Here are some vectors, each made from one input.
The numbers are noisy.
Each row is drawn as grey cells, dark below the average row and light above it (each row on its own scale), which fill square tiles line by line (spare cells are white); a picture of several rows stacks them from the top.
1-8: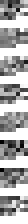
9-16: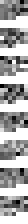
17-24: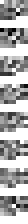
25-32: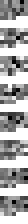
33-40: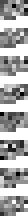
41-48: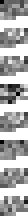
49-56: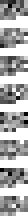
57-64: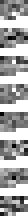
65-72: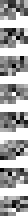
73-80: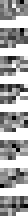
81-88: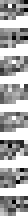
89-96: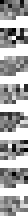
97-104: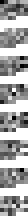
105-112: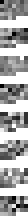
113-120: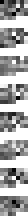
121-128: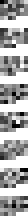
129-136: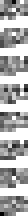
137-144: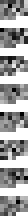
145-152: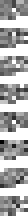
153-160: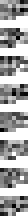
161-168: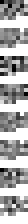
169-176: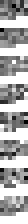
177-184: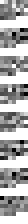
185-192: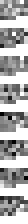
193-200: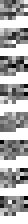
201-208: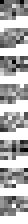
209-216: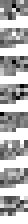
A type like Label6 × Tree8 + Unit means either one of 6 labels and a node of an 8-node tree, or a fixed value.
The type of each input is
Line9 × Line9 × Line10.
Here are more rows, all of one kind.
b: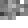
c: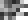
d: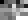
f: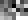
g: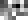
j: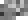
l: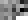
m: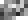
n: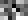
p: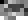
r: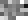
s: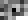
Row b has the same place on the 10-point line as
d, g, p and r.
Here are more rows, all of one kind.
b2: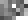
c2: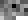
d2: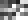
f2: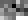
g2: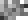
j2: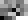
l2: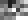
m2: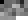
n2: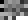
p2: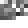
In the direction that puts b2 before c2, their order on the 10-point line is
p2, b2, j2, g2, n2, m2, c2, d2, f2, l2.
